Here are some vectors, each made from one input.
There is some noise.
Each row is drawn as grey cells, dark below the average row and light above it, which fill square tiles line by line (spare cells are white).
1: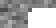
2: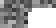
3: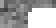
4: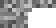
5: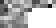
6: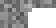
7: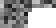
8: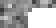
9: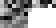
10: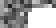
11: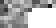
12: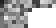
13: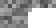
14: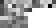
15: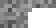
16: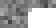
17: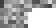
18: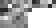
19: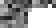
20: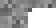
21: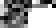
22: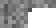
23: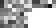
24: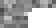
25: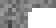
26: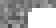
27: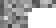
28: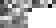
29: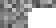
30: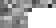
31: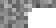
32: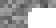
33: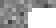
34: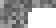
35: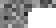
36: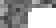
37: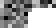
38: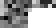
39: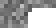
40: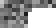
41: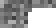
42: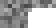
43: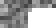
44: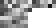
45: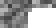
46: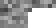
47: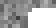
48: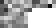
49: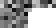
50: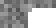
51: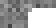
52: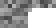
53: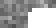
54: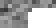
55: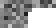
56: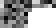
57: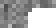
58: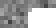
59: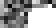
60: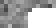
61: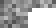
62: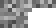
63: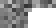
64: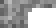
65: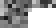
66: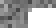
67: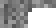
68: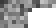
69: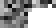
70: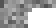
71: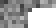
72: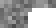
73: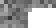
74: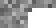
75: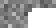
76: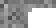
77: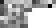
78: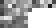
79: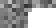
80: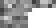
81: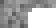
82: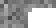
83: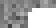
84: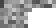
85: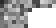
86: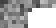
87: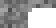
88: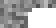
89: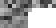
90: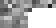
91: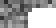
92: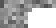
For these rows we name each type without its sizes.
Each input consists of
a list of points on a line.
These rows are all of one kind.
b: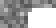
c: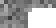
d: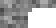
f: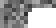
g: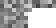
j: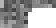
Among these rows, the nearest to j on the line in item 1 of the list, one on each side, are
d and f.
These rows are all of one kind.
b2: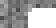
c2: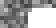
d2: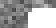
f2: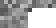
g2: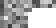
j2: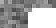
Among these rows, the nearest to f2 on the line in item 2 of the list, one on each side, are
c2 and d2.
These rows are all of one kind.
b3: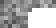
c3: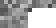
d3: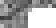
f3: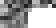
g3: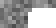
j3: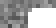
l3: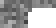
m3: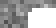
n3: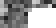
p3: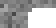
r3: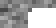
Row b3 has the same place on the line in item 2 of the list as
m3 and n3.
